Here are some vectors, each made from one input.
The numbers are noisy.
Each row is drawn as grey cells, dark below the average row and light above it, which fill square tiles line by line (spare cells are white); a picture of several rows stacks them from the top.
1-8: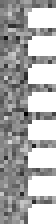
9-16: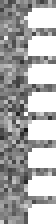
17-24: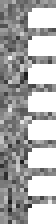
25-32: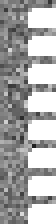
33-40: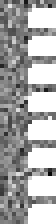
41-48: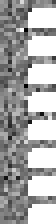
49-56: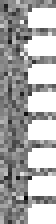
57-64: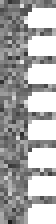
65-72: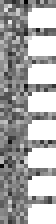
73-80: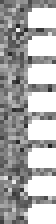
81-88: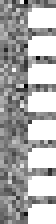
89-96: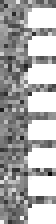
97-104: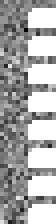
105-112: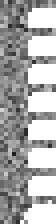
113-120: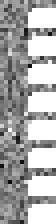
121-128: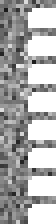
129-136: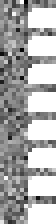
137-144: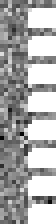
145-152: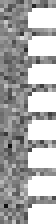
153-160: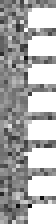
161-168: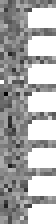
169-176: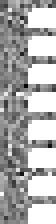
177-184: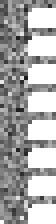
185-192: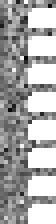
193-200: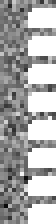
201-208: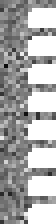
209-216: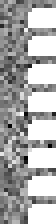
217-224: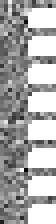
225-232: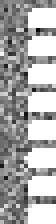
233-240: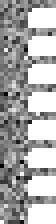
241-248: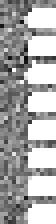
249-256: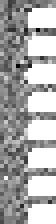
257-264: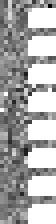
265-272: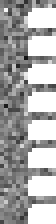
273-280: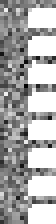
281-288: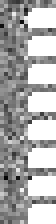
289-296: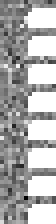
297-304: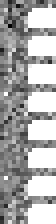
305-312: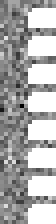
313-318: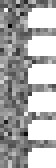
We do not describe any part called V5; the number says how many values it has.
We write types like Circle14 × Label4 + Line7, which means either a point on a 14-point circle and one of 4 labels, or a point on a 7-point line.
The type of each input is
(Bool × Bool × Bool × Bool × Bool + V5) × Line10.
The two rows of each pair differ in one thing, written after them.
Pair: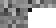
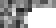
the place on the 10-point line
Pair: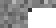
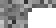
one of the five true/false values
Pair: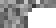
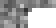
the place on the 10-point line
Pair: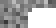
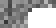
one of the five true/false values
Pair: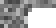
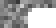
one of the five true/false values
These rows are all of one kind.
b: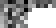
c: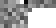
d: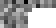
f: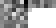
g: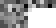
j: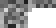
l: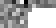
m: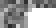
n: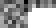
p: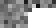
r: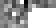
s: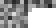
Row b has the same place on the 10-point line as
f, g and n.
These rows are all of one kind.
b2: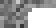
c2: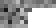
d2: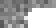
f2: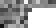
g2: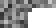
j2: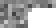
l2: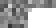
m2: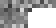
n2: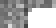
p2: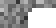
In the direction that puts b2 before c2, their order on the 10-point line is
d2, n2, j2, l2, b2, c2, m2, f2, p2, g2.
